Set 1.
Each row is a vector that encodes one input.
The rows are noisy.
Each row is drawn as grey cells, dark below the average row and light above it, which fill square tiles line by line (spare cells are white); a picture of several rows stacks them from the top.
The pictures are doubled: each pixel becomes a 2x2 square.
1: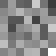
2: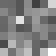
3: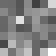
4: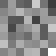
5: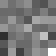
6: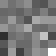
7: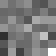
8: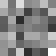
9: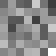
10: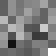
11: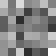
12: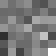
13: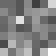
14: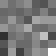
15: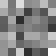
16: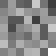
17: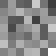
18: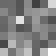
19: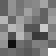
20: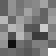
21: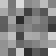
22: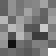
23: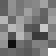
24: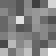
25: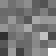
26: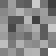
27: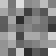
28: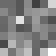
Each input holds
one of 5 labels.
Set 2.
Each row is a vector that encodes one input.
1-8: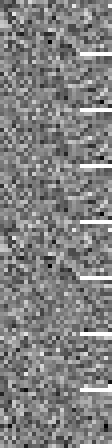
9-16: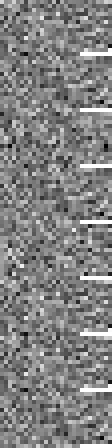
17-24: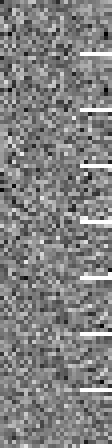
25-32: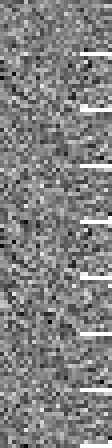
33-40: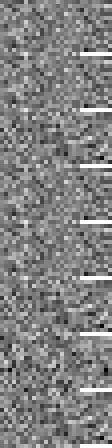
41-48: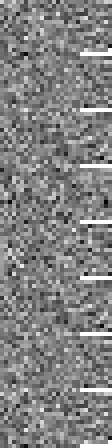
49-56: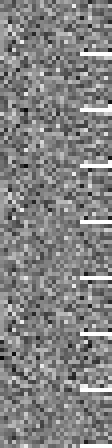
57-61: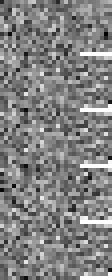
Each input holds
a point on a 7-point line.
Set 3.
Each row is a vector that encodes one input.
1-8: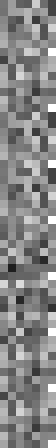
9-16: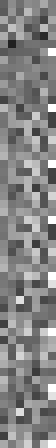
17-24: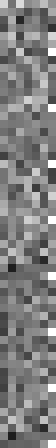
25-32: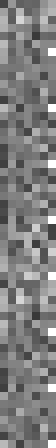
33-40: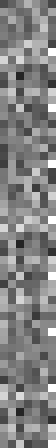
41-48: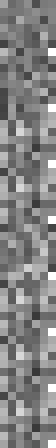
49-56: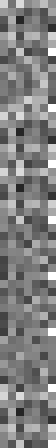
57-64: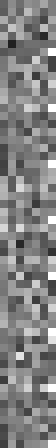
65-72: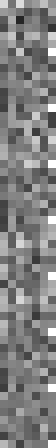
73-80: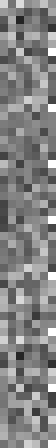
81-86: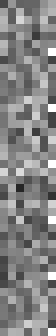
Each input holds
one of 8 labels.
